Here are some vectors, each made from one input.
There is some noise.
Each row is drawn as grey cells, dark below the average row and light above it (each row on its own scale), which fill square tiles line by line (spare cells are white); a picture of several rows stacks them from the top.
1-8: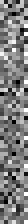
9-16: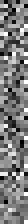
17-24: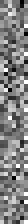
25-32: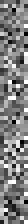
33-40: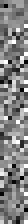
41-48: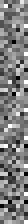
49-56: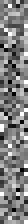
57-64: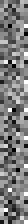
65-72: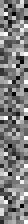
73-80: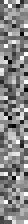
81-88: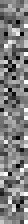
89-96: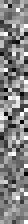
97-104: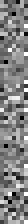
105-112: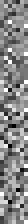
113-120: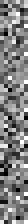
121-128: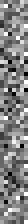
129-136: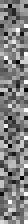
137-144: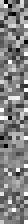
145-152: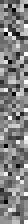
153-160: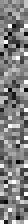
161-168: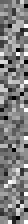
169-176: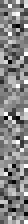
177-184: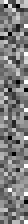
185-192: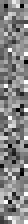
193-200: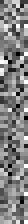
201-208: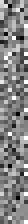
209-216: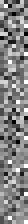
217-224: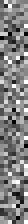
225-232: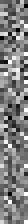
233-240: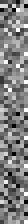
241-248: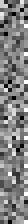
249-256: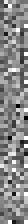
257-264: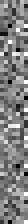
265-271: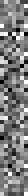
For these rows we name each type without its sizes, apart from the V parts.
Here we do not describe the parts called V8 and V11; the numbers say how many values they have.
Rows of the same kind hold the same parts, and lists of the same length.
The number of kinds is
2.
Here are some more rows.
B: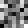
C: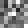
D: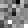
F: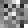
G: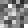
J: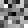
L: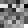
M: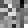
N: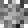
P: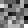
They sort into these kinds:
B, D, J, L, P
C, F, G, M, N

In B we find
a point on a line and a true/false value.
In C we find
a value of V8 and a value of V11.
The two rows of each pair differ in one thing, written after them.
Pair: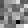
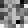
the value of V8
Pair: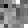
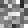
the value of V8
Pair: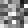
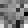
the value of V11
